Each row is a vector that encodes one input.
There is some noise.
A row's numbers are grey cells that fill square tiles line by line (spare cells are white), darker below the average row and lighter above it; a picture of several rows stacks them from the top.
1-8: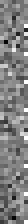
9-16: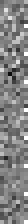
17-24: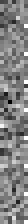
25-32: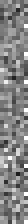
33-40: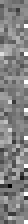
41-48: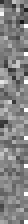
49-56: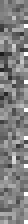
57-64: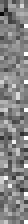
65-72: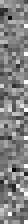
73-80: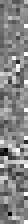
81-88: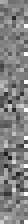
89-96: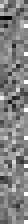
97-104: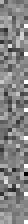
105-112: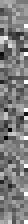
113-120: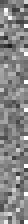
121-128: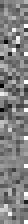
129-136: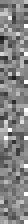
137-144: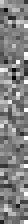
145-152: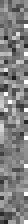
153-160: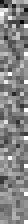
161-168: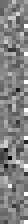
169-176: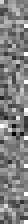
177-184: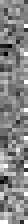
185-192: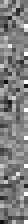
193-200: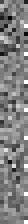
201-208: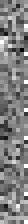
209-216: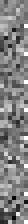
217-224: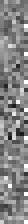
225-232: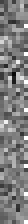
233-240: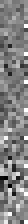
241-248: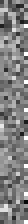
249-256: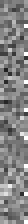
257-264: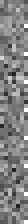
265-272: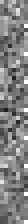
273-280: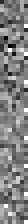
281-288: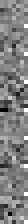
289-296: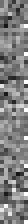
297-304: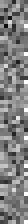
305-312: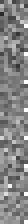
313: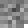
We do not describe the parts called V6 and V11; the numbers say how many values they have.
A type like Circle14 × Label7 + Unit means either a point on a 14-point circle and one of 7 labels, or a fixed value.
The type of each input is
(Line7 + V6) × (Line9 + V11) + Line13.
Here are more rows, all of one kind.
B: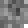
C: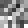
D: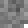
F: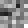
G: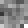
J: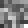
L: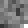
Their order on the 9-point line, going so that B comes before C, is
J, L, F, B, D, G, C.
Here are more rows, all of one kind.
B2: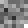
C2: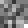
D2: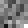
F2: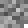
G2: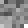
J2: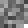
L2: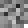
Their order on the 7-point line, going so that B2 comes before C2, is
F2, B2, J2, C2, D2, G2, L2.
